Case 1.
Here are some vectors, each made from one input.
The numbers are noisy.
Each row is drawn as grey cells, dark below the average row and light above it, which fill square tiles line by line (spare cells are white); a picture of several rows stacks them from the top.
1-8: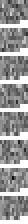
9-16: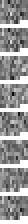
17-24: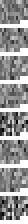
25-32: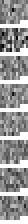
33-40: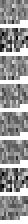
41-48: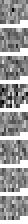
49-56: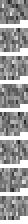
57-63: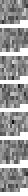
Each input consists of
either a point on a 10-point circle, or a fixed value.
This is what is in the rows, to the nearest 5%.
About 90% of them hold a point on a 10-point circle. The rest hold a fixed value.
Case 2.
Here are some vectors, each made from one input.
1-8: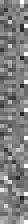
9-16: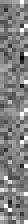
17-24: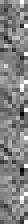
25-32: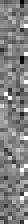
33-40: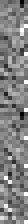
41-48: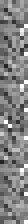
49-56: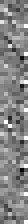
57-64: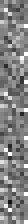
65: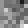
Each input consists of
a point on a 9-point line.
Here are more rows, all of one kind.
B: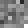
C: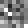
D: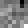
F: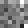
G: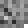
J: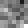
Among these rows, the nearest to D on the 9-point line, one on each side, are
B and J.
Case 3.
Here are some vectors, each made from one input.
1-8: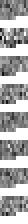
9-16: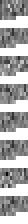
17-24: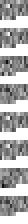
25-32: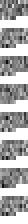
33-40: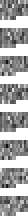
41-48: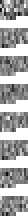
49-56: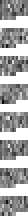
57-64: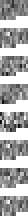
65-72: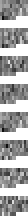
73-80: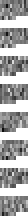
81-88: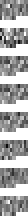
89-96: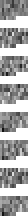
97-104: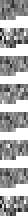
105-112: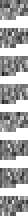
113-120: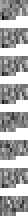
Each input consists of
either a fixed value, or a node of a 10-node tree.
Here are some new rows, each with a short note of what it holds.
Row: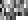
a fixed value
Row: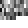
a fixed value
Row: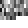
a fixed value
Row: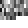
a fixed value
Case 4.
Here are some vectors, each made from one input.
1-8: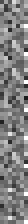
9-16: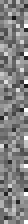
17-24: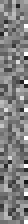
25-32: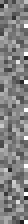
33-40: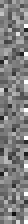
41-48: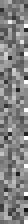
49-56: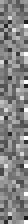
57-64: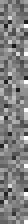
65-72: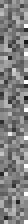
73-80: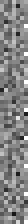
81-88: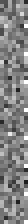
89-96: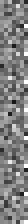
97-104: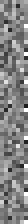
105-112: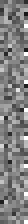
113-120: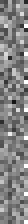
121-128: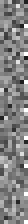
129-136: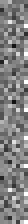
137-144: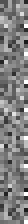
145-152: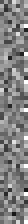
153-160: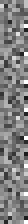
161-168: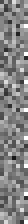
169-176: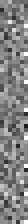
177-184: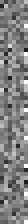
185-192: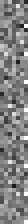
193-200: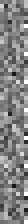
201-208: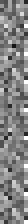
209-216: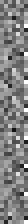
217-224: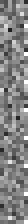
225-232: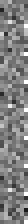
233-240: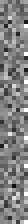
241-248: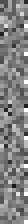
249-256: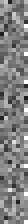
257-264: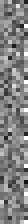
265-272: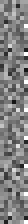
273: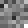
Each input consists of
a point on a 13-point line.
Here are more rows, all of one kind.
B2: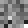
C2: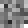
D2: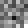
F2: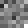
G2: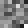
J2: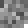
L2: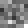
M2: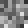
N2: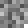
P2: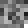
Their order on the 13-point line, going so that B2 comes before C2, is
G2, M2, P2, L2, D2, F2, J2, N2, B2, C2.
